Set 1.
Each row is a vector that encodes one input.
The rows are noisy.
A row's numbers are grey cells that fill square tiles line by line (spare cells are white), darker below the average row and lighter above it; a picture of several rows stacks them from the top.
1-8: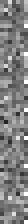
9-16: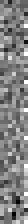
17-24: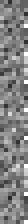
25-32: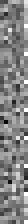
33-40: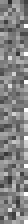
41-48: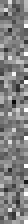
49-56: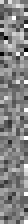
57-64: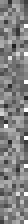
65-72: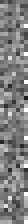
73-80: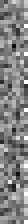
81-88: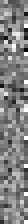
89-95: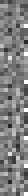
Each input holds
a point on an 8-point circle.
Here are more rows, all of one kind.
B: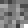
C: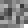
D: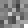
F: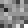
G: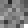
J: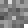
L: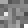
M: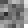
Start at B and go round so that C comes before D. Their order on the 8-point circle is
B, C, M, J, D, F, L, G.
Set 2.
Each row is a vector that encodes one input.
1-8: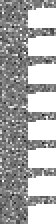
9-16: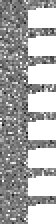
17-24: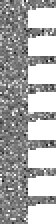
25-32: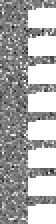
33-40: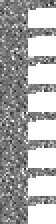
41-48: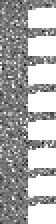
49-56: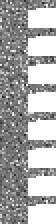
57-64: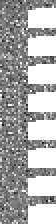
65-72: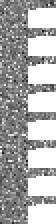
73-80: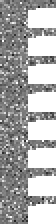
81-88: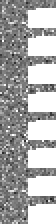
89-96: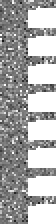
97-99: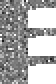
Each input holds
a point on a 13-point line.
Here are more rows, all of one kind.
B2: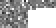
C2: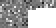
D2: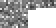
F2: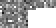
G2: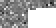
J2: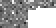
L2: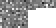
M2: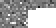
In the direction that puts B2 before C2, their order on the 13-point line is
B2, F2, C2, L2, M2, J2, G2, D2.
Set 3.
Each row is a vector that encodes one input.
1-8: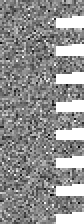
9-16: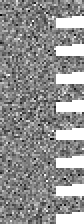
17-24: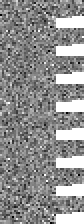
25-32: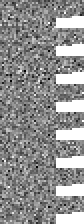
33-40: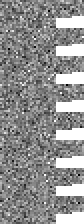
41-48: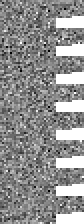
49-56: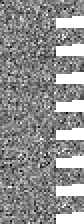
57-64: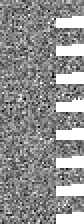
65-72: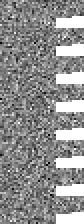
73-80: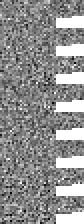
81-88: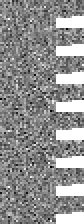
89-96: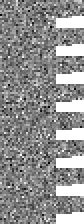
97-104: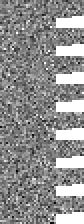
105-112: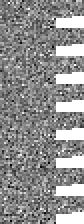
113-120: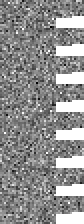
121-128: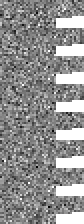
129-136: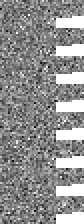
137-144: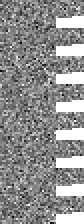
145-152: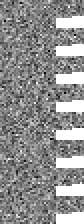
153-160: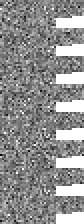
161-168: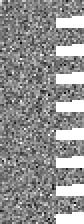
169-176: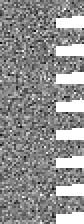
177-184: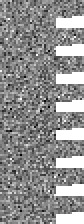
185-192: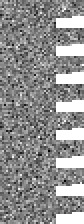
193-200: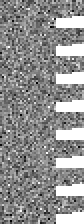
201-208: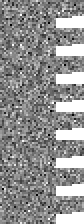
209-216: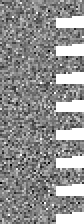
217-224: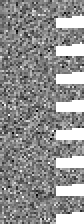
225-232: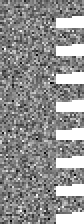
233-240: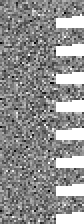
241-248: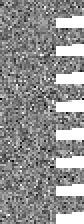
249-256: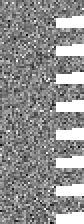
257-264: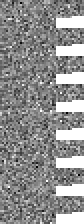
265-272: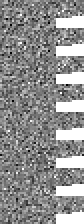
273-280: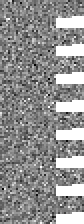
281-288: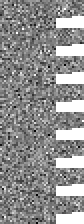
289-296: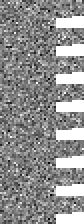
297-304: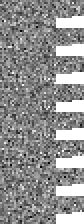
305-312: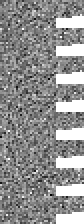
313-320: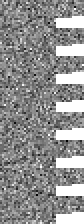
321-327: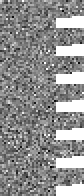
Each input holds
a point on an 18-point line.
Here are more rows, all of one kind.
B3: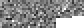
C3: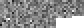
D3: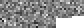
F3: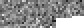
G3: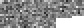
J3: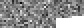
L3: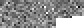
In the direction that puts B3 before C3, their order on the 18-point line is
B3, L3, C3, J3, G3, F3, D3.
